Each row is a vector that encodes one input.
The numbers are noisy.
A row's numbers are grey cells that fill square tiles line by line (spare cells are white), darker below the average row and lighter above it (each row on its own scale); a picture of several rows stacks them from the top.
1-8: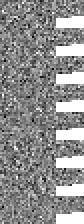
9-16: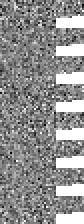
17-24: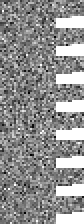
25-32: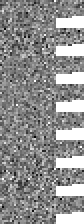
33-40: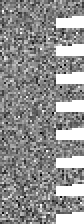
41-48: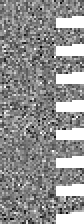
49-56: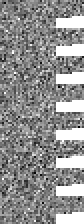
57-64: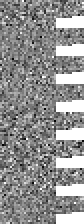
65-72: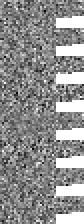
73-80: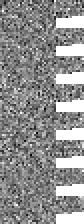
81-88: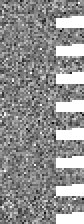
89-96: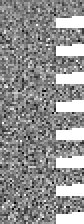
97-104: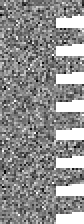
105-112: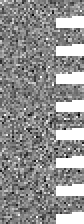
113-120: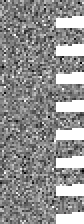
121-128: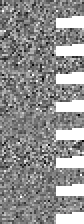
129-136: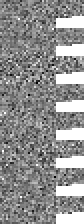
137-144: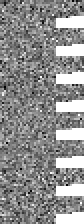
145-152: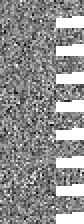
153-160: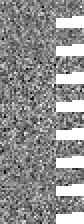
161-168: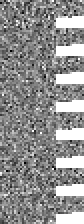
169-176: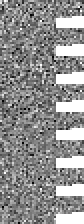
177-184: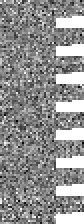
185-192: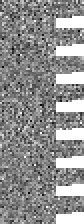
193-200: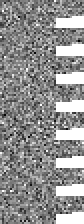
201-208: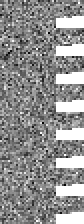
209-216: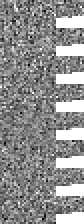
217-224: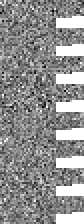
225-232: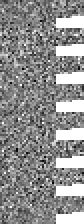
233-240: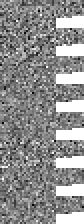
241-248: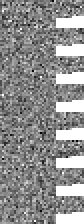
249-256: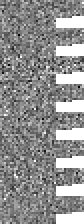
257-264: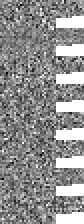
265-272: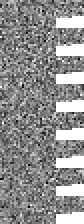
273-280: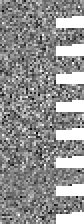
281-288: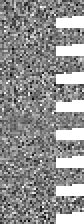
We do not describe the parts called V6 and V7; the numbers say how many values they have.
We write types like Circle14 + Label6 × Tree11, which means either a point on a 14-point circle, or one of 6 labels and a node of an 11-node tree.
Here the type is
Bool × Bool × Bool × V7 + (Label8 + Tree8) × V6.
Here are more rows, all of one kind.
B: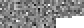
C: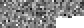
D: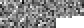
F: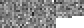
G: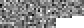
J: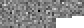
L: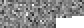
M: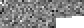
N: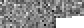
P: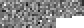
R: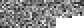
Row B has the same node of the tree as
G, J, L and N.
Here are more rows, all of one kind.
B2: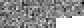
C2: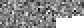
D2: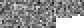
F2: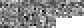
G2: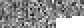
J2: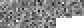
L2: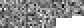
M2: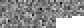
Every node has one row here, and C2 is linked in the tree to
D2.
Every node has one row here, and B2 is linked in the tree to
G2 and M2.
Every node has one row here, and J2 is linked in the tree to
F2 and L2.
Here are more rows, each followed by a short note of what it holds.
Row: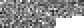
a node of an 8-node tree and a value of V6
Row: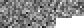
three true/false values and a value of V7
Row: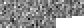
one of 8 labels and a value of V6
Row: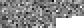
three true/false values and a value of V7
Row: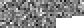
one of 8 labels and a value of V6
